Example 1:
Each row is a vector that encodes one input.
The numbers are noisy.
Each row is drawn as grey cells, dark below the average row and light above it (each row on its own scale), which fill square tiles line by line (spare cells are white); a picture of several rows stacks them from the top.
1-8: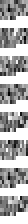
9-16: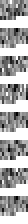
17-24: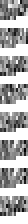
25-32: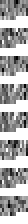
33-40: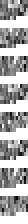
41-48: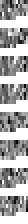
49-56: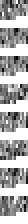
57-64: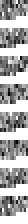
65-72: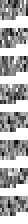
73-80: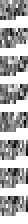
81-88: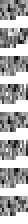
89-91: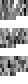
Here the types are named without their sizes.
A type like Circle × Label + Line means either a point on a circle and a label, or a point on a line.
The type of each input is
Line.
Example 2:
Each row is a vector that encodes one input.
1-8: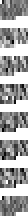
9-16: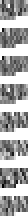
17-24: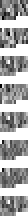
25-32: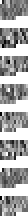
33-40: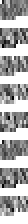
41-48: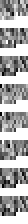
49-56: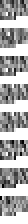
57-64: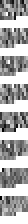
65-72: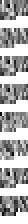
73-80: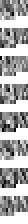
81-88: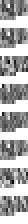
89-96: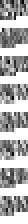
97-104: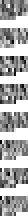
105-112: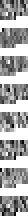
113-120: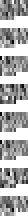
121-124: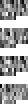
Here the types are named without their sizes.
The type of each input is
Bool × Bool × Bool.
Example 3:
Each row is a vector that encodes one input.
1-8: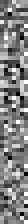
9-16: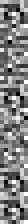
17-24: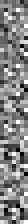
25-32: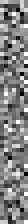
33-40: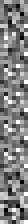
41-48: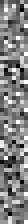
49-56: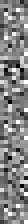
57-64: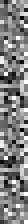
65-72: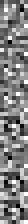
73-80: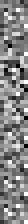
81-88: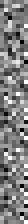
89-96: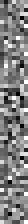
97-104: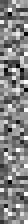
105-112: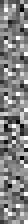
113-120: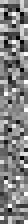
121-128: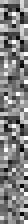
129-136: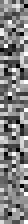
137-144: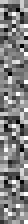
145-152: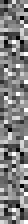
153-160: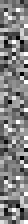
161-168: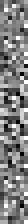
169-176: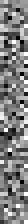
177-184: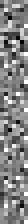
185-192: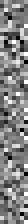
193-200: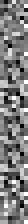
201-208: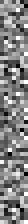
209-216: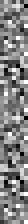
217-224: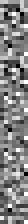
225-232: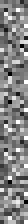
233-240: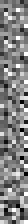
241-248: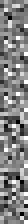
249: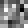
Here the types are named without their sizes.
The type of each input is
Tree + Unit.
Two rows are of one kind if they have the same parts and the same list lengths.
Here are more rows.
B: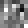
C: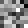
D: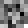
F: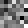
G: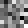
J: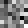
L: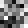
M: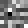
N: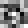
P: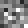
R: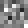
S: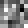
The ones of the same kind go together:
B, C, D, F, G, J, M, N, P, R, S
L

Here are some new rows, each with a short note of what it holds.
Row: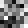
a fixed value
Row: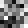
a fixed value
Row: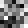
a fixed value
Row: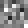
a node of a tree
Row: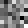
a node of a tree
